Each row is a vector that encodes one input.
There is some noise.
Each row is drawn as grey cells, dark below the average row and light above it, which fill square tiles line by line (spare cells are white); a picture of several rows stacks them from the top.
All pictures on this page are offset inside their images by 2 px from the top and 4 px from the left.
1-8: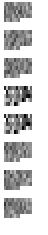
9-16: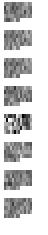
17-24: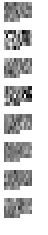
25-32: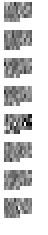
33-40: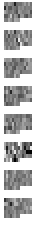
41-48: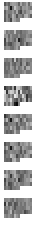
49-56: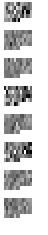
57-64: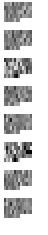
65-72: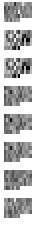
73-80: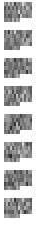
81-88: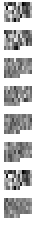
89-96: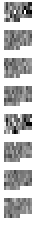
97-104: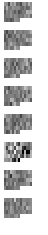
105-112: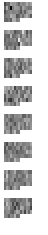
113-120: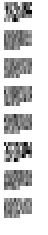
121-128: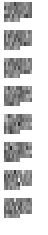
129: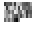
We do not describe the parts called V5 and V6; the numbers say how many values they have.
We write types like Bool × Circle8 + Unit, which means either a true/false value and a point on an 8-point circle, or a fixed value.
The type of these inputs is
Tree7 × (Tree7 + Unit) × V5 + V6.
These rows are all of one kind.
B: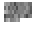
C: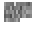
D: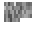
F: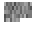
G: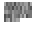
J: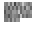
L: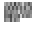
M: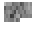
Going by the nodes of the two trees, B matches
F and G.
